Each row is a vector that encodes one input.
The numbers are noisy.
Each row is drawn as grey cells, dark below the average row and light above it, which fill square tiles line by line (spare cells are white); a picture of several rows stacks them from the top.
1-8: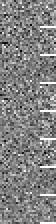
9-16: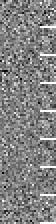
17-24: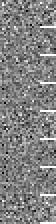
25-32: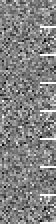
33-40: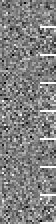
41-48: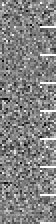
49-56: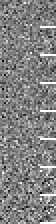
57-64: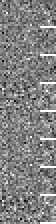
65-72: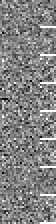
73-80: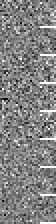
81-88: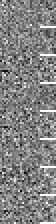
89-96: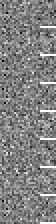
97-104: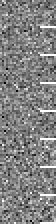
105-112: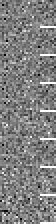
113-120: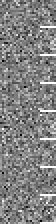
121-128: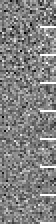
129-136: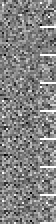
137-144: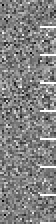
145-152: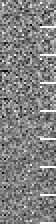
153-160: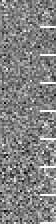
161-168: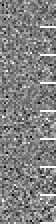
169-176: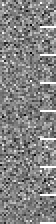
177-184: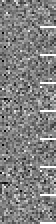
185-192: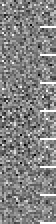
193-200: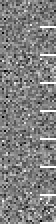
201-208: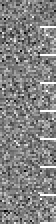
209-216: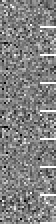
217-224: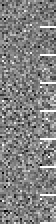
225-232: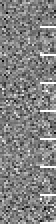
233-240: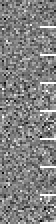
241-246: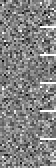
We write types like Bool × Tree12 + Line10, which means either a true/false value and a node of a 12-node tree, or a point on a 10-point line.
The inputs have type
List2(Circle9) + Tree10.
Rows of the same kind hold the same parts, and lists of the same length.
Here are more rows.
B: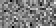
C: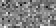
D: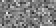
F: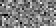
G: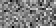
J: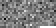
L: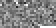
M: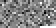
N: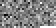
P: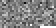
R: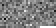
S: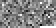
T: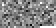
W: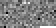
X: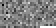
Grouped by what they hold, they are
B, G
C, D, L, P
F, M, N, S, T
J, R, W, X

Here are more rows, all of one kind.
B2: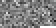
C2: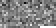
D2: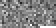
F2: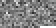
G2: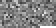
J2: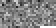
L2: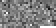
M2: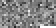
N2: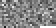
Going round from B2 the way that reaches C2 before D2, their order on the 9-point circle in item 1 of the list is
B2, F2, J2, M2, C2, L2, D2, N2, G2.
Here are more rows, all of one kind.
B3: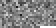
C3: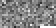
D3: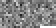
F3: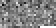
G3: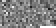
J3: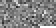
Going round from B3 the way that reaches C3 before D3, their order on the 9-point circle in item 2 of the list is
B3, C3, D3, G3, F3, J3.
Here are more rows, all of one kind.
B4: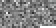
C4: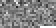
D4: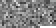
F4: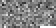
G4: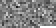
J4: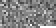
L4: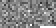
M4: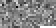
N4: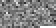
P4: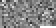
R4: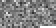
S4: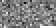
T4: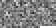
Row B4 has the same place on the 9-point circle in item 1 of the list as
C4, N4, R4 and T4.
